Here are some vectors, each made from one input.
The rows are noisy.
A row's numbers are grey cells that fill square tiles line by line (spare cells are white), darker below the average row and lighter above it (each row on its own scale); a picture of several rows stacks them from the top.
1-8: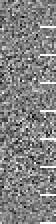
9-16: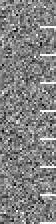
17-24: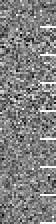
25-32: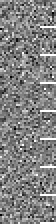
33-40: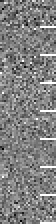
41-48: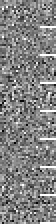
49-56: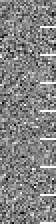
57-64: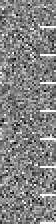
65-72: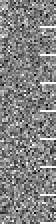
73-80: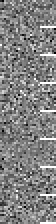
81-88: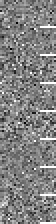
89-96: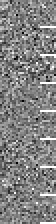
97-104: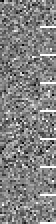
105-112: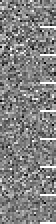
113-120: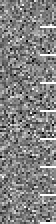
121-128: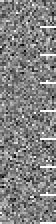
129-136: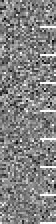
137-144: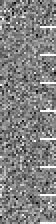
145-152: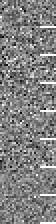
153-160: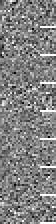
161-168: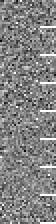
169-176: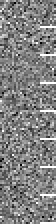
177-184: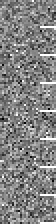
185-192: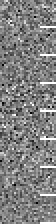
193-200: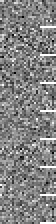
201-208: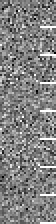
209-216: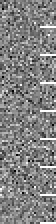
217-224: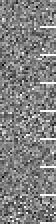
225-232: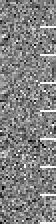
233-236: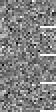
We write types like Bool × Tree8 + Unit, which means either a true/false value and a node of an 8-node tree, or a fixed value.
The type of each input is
(Bool × Bool × Bool + Unit) × Label7 × Label7.
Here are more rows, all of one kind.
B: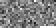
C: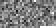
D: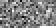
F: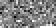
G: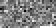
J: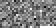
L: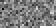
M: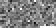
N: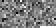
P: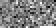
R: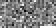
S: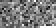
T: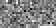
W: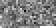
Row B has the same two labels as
G, M and T.
